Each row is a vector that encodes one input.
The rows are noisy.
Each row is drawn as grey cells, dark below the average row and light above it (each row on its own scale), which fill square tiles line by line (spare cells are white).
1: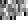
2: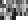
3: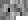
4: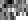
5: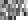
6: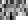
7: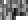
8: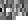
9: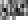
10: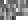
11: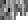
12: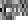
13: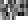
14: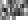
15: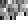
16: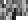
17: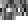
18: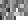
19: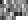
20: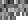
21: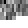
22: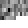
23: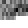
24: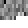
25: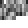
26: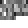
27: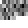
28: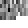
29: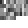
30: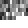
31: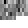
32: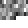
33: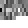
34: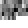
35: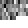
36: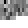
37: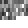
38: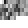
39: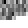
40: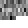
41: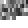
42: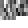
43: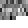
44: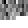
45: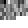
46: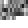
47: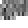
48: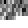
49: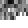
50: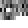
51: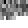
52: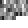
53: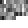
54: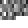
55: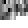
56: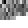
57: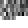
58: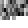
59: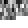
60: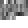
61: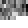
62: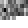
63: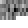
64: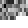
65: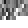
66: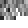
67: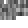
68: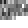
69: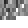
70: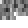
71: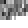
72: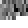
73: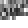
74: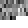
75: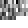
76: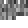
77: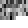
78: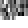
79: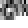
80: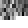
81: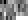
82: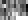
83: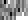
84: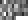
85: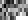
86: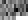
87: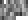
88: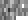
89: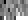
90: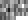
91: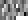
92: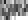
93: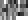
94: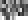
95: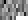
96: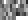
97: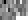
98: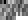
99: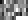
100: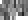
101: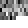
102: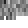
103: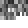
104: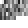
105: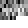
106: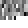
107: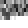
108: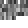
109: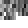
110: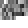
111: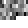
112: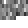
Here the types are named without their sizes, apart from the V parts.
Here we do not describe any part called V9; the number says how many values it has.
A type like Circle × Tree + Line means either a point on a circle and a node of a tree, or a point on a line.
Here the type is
(Circle + Unit) × V9 + Line.
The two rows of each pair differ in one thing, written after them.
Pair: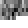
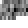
the place on the circle
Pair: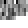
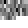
the value of V9
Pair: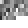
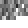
the place on the circle
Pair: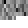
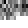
the value of V9
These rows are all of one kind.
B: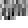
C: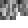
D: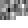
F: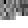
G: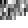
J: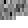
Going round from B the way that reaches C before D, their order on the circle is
B, G, J, F, C, D.
